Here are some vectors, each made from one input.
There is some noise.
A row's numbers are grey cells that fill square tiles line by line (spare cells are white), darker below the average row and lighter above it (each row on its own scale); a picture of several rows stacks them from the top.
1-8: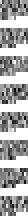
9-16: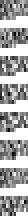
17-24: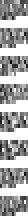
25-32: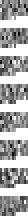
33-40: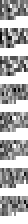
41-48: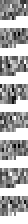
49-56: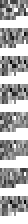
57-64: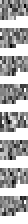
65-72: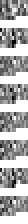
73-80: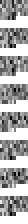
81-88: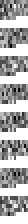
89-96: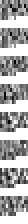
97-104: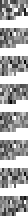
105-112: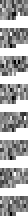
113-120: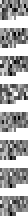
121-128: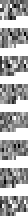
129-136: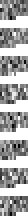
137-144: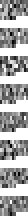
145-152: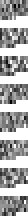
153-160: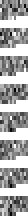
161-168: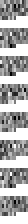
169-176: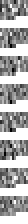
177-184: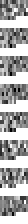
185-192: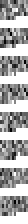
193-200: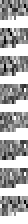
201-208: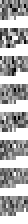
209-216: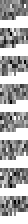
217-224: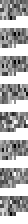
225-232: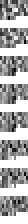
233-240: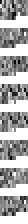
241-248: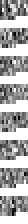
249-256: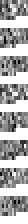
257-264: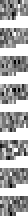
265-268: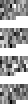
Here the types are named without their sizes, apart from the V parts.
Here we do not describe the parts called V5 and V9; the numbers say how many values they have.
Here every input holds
a value of V5, together with either a point on a circle, or a true/false value and a value of V9.
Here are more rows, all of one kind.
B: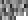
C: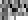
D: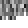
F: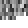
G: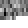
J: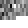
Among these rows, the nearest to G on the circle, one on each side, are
F and J.
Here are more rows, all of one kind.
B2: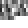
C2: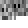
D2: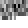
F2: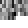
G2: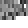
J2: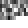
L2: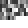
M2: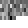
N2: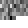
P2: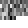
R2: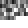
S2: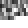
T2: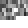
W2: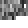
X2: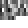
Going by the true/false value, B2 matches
D2, N2, W2 and X2.
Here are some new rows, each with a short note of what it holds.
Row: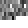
a true/false value, a value of V5 and a value of V9
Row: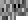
a true/false value, a value of V5 and a value of V9
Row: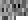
a true/false value, a value of V5 and a value of V9
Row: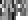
a true/false value, a value of V5 and a value of V9
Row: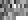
a point on a circle and a value of V5
